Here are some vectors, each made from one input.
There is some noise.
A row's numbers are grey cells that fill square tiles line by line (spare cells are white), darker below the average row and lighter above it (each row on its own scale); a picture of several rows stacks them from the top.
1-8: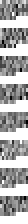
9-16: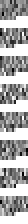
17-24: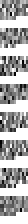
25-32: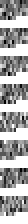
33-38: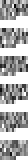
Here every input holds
a point on a 5-point line, together with either a fixed value, or three true/false values.
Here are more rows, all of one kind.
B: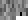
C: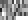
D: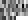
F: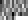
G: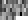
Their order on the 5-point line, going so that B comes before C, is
B, G, D, F, C.
